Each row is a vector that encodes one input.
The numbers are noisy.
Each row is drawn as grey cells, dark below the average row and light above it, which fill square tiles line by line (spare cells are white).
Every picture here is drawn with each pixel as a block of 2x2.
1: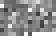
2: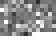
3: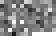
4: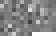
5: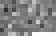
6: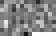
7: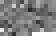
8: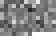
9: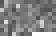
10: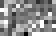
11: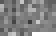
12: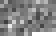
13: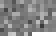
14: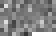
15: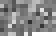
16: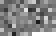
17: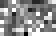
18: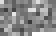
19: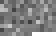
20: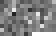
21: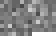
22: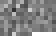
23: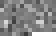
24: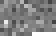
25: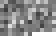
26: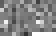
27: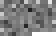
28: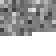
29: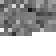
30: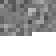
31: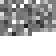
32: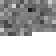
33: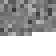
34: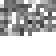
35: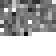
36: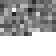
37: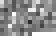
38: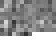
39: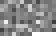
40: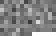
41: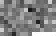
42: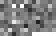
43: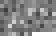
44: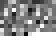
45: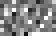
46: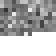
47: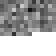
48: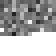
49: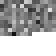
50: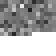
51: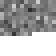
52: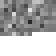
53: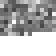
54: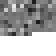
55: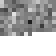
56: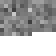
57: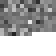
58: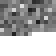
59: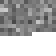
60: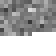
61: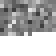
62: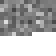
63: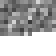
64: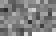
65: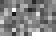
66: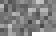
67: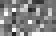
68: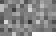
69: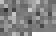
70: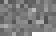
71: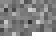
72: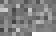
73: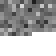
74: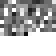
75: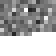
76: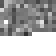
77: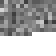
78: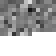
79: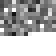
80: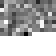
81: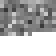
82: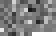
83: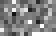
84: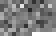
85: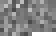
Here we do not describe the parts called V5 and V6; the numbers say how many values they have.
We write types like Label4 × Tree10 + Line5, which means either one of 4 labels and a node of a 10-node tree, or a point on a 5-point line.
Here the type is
Bool × V6 + Line4 × V5.
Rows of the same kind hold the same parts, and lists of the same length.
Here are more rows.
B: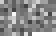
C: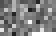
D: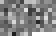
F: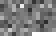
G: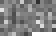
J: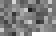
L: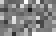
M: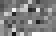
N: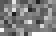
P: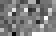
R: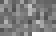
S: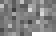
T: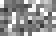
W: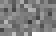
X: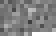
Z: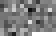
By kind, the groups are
B, G, R, S, T, W, X
C, D, F, J, L, M, N, P, Z

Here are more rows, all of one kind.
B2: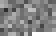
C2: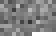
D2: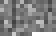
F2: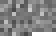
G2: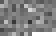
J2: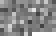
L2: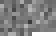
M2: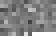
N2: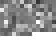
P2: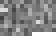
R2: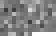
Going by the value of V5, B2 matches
G2, M2, N2 and R2.
